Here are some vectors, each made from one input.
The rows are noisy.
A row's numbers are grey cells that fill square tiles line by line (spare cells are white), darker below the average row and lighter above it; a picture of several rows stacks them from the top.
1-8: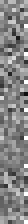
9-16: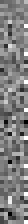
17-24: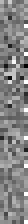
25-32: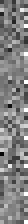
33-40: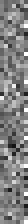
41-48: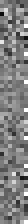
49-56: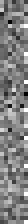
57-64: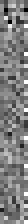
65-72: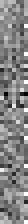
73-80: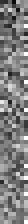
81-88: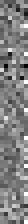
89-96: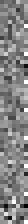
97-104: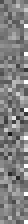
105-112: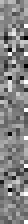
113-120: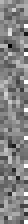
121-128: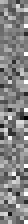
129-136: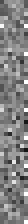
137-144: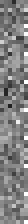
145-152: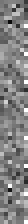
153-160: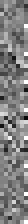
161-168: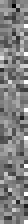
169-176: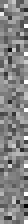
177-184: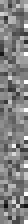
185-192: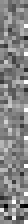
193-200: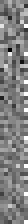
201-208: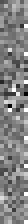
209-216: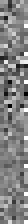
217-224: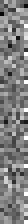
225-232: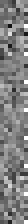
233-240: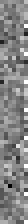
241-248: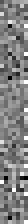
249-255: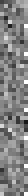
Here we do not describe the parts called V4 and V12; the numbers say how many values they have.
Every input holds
a true/false value, together with either a point on a 10-point circle and a value of V12, or a value of V4.
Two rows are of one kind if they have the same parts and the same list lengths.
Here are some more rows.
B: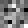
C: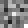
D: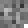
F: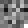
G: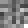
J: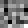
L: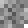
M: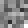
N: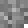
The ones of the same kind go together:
B, C, F, J, M
D, G, L, N

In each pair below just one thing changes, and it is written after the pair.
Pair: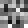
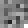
the value of V4
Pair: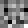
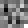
the value of V4
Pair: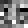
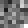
the value of V4
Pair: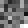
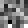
the true/false value
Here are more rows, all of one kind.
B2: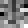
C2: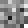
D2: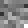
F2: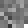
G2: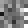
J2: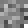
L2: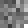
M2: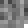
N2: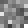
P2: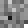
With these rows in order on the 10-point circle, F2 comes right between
B2 and N2.
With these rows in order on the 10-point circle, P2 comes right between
C2 and J2.
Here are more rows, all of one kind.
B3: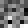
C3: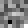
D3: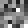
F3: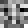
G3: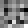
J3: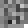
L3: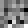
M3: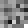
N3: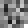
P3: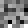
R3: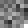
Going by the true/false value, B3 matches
D3 and R3.
